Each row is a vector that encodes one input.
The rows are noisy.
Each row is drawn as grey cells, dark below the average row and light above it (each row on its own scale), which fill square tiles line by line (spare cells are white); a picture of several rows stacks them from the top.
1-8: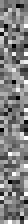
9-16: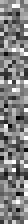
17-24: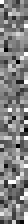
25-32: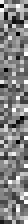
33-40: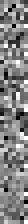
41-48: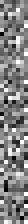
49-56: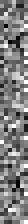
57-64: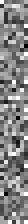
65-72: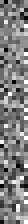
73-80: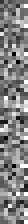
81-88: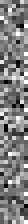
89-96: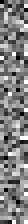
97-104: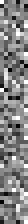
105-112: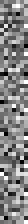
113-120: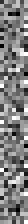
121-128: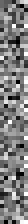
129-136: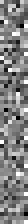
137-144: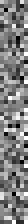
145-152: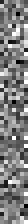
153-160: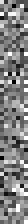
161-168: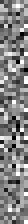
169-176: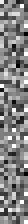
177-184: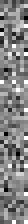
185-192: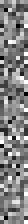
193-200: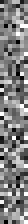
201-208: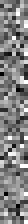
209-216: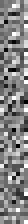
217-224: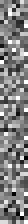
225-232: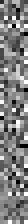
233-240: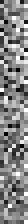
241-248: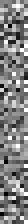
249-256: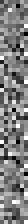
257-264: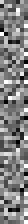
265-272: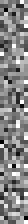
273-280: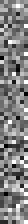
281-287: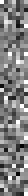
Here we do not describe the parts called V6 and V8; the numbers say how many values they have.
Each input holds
either a fixed value, or one of 11 labels and a value of V6, or a true/false value and a value of V8.
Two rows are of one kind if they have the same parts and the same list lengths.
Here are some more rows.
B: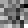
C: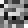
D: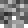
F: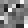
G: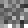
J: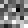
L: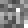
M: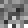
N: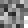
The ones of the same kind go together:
B, G, M
C, F, J, L, N
D

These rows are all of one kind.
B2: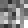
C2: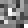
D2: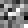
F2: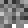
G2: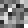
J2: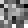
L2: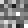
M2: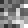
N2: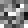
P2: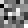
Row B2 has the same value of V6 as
D2, M2 and P2.
